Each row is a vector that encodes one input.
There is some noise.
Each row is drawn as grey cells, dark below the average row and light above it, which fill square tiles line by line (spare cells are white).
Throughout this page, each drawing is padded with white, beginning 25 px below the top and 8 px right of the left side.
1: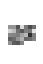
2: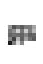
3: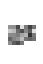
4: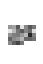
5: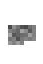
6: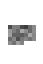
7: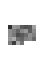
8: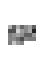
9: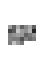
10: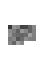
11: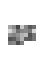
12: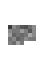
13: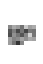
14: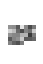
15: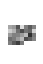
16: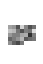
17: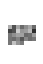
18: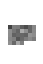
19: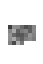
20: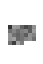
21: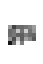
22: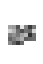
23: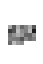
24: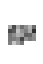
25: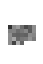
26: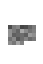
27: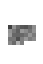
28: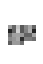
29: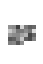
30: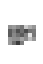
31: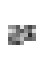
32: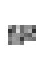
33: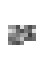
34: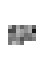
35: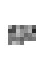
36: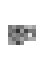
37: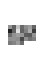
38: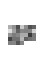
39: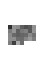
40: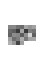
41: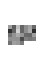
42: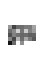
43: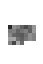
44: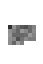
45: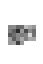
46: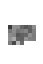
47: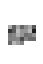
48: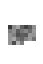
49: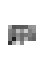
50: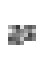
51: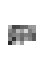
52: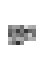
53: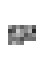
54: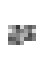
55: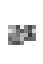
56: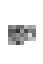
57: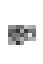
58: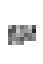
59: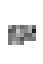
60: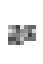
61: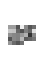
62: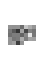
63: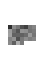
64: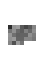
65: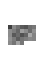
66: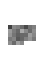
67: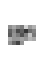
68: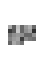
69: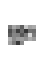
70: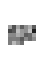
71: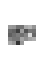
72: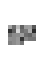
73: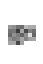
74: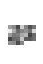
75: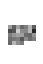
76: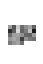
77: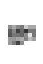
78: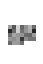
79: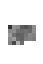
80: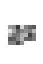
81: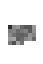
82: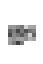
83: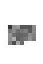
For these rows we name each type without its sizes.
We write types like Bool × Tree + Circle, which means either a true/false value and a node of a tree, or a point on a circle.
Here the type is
Bool × Label.
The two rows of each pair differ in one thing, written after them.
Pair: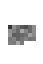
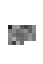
the true/false value
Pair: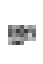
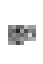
the true/false value
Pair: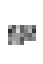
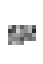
the true/false value
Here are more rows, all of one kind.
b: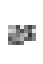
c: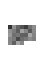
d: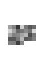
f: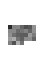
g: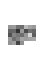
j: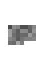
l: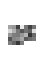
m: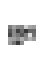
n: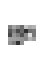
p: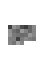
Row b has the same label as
d and l.
